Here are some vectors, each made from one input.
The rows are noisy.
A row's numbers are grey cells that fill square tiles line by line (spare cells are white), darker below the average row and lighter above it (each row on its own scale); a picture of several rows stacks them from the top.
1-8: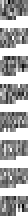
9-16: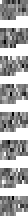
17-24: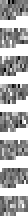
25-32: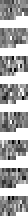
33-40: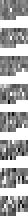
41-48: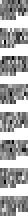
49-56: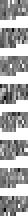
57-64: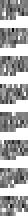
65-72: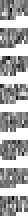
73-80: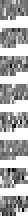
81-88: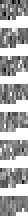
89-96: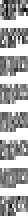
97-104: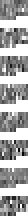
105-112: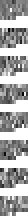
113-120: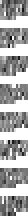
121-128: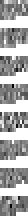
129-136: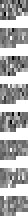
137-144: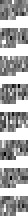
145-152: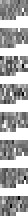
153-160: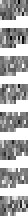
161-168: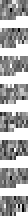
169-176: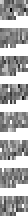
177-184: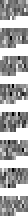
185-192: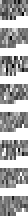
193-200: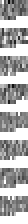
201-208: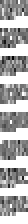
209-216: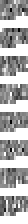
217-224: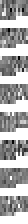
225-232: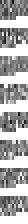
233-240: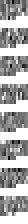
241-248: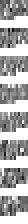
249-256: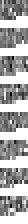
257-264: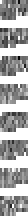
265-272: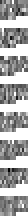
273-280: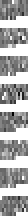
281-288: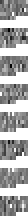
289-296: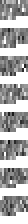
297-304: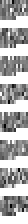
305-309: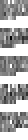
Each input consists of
a list of up to two points on a 16-point line.
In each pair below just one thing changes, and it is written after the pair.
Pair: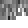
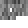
the place on the 16-point line in item 2 of the list
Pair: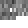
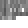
the place on the 16-point line in item 2 of the list
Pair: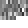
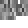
the place on the 16-point line in item 1 of the list
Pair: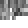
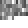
the place on the 16-point line in item 2 of the list
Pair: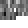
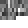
the place on the 16-point line in item 2 of the list
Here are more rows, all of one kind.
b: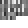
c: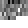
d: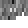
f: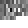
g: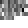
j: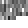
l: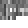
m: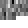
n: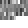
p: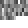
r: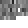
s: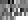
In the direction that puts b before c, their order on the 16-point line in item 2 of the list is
b, j, n, m, d, s, p, f, r, c, l, g.
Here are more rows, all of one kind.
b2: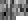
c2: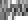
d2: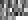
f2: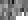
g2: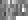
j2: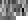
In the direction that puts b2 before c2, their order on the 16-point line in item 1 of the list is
f2, b2, g2, c2, d2, j2.
